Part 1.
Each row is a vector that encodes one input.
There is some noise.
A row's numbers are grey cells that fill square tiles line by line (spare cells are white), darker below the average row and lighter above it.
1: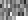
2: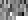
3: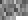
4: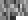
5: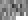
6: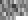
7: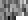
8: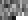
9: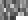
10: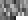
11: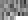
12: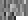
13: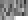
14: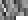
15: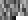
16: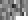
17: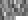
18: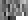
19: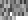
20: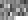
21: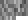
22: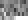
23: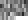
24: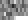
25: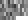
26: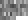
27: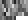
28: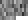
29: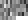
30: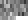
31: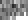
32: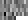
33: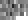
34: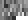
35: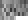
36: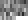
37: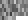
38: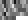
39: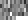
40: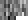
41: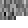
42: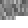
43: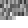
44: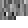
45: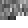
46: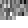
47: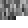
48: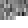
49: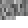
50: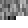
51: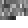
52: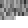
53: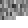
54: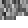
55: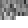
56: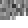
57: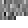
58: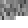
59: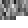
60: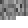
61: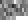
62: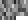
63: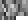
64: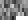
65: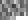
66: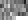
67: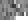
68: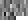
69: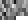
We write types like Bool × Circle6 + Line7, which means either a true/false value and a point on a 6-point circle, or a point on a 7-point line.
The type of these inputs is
Line5 + Line6.
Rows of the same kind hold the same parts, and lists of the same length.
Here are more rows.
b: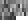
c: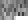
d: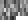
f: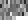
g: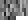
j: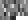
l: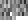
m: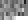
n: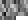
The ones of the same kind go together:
b, d, g, j, n
c, f, l, m

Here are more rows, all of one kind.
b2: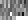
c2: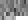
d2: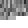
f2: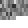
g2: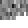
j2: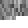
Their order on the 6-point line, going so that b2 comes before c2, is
b2, d2, c2, j2, f2, g2.
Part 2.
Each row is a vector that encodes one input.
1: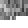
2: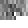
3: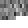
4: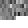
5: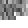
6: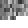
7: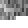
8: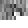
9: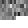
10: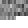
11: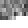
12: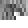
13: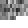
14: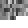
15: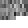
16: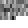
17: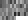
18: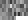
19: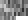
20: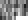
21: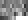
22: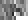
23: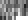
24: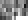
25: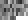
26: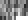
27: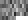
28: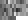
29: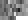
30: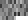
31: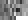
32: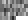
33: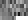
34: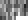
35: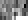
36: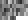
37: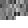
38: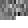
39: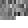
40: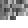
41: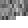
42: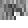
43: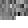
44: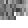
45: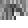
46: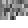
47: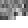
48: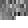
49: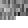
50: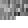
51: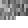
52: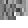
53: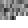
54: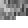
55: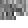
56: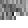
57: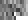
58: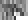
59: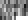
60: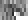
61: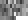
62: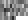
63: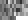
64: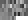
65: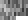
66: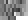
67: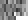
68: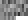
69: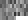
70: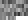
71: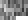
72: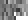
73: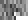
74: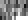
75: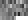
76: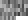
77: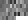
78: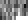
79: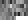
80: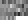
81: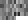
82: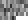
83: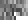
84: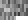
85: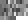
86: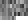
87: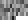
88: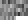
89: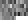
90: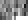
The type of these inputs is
Line6 + Line9.
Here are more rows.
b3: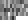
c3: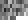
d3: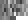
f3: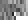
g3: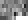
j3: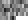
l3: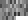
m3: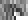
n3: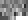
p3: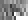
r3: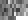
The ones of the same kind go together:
b3, c3, d3, f3, j3, m3, p3, r3
g3, l3, n3

